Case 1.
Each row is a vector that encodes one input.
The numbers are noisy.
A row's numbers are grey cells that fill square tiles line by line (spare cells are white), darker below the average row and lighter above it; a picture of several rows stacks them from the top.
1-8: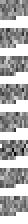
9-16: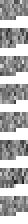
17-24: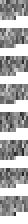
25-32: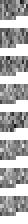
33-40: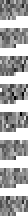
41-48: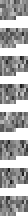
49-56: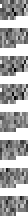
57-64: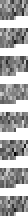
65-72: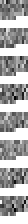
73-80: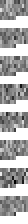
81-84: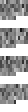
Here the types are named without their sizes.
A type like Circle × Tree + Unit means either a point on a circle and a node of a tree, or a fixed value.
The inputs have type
Line.
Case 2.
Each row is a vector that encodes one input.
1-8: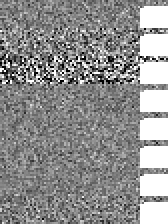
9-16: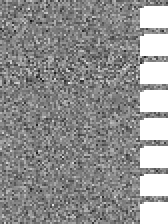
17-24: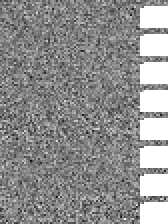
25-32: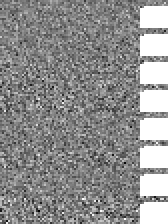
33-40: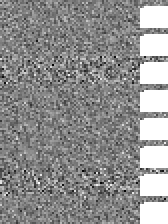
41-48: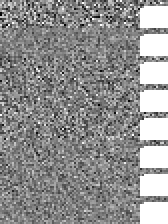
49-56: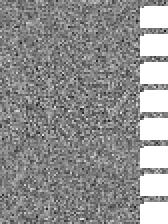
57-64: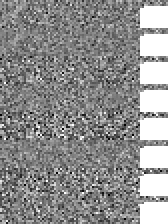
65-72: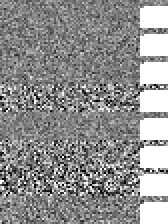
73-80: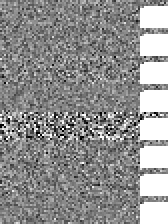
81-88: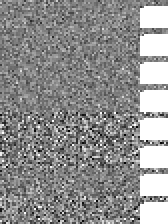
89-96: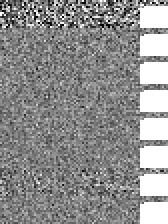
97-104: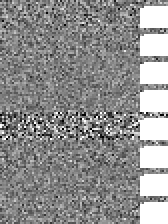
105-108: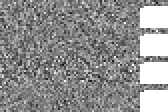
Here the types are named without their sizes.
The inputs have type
Bool × Bool × Bool × Bool.
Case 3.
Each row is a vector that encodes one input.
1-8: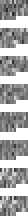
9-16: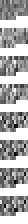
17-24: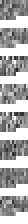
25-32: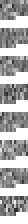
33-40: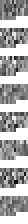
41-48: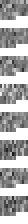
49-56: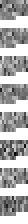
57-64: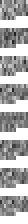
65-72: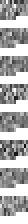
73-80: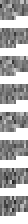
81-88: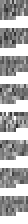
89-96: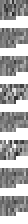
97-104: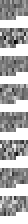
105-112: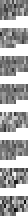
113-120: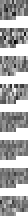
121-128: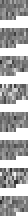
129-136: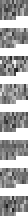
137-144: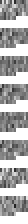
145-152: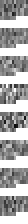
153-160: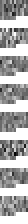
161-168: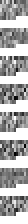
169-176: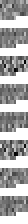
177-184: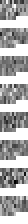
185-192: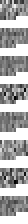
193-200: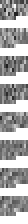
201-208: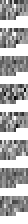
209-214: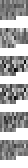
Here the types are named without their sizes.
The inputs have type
Line.
